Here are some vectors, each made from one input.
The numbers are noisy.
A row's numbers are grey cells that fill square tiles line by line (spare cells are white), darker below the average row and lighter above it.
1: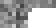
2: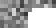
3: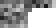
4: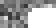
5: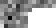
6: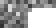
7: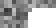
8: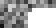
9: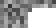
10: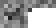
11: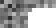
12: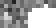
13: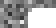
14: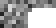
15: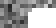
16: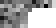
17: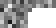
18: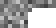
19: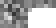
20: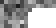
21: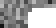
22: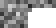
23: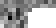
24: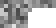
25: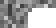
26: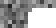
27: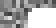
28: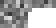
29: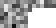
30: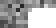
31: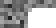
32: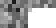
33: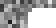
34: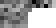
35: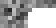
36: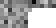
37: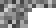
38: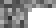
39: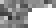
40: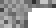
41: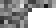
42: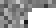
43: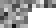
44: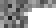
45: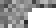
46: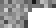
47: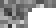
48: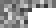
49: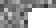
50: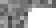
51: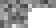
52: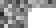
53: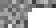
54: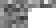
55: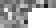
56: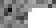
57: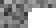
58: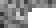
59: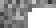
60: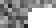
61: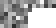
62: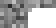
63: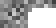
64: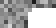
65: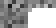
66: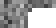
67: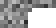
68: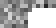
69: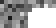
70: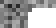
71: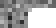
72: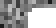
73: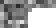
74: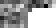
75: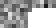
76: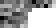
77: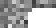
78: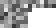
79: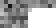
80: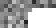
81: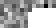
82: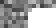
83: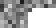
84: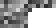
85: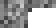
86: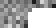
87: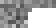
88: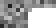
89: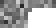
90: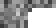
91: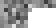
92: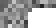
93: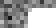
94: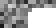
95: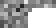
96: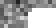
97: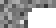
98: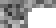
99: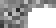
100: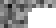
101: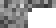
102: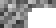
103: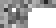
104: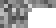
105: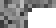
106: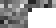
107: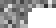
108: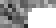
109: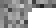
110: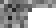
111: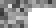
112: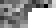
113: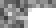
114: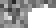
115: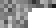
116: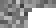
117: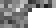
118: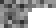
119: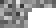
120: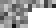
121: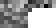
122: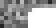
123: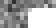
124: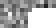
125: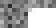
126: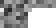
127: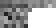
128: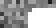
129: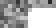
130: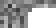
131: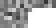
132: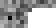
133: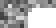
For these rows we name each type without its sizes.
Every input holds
either a label and a point on a line, or a node of a tree.
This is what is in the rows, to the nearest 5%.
About 50% of them hold a label and a point on a line. The rest hold a node of a tree.
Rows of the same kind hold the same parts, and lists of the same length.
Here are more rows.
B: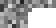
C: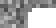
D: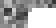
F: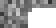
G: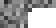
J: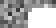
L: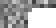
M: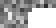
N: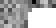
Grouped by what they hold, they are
B, F, G, L, M, N
C, D, J

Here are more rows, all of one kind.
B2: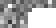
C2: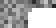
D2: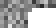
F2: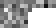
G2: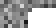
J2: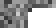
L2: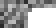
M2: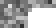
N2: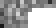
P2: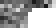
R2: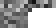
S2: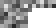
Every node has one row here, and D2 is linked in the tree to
C2 and G2.
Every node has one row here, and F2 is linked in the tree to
G2 and S2.
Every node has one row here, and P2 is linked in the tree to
R2.
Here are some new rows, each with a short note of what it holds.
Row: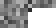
a node of a tree
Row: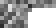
a node of a tree
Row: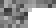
a label and a point on a line
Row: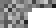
a node of a tree
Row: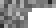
a node of a tree
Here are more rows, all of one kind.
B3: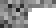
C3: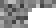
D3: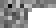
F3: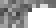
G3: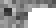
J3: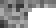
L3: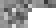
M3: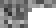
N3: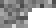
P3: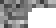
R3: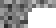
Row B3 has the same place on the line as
C3, D3 and M3.
